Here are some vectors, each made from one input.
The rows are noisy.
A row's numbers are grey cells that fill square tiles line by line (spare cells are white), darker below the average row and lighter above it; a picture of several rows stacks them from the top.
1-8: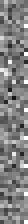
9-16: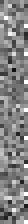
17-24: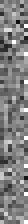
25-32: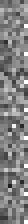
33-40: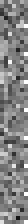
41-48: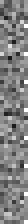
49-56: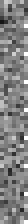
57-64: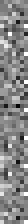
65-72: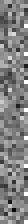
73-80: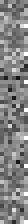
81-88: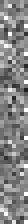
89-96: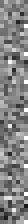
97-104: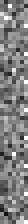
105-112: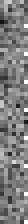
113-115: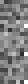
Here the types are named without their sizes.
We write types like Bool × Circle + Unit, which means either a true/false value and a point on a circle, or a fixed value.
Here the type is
(Bool × Bool × Bool + Line) × Line.
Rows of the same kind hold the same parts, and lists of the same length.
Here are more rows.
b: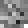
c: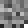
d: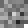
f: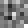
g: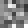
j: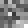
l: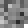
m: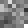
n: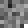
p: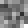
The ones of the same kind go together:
b, d, f, g, j, l, p
c, m, n

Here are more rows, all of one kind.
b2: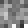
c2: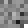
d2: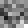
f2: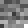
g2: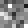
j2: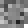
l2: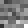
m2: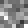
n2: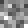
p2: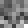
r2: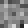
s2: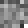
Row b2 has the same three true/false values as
m2, n2, r2 and s2.
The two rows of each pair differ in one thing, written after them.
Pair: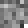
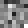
one of the three true/false values
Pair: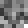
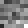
one of the three true/false values
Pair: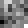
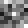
one of the three true/false values
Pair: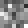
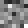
the place on the line
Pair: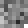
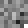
one of the three true/false values
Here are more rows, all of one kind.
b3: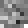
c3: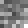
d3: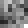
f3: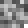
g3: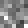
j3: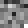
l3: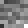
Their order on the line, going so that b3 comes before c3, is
b3, g3, c3, l3, j3, f3, d3.
